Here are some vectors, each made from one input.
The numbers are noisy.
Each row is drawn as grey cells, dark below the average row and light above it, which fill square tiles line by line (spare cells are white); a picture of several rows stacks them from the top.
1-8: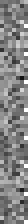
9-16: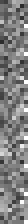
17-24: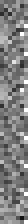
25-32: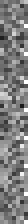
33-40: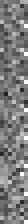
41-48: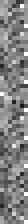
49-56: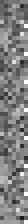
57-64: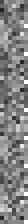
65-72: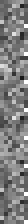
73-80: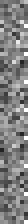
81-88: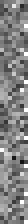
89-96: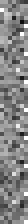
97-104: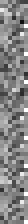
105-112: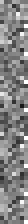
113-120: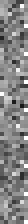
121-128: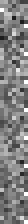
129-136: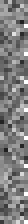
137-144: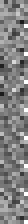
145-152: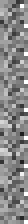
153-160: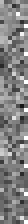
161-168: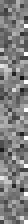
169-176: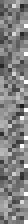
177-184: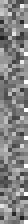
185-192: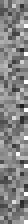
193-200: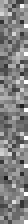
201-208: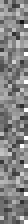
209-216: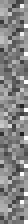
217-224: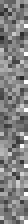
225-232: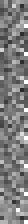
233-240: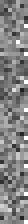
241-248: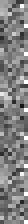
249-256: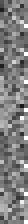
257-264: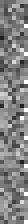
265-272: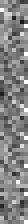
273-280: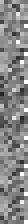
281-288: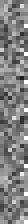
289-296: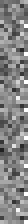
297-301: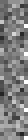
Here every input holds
either a point on a 15-point line, or a point on a 17-point line.
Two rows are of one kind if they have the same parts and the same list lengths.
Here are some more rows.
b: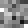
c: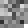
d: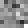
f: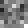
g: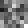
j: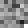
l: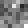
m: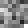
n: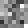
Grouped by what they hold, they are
b, c, d, j, m, n
f, g, l

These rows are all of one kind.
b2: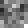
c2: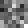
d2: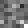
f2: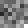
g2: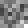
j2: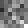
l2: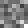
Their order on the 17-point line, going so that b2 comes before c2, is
d2, l2, f2, g2, b2, c2, j2.
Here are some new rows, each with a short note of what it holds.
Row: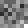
a point on a 17-point line
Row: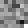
a point on a 15-point line
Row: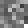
a point on a 17-point line
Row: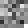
a point on a 15-point line
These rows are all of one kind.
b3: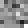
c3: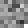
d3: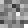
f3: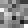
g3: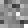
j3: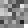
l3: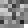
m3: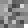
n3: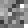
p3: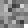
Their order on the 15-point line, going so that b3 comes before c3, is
d3, g3, b3, c3, p3, m3, n3, j3, l3, f3.
